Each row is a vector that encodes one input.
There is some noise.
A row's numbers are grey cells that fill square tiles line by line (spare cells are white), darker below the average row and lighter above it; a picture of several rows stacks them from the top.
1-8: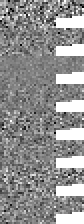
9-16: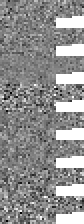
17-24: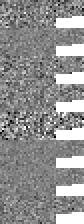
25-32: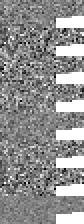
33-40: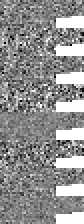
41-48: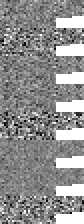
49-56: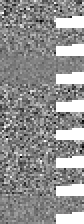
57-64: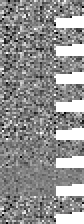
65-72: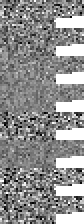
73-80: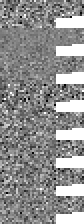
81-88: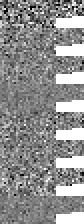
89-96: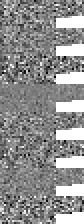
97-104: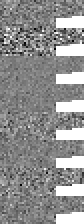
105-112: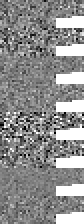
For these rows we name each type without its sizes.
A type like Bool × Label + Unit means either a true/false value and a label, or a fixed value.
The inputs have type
Bool × Bool × Bool × (Tree + Unit) + Line.
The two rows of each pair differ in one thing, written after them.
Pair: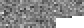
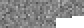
the node of the tree
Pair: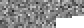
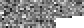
the node of the tree
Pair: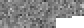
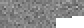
one of the three true/false values
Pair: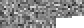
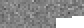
one of the three true/false values
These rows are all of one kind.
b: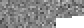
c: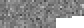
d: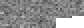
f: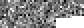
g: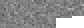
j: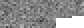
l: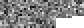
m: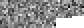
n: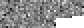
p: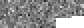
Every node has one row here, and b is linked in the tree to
n.
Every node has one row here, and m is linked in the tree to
g, j, l and n.
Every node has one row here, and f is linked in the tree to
d.
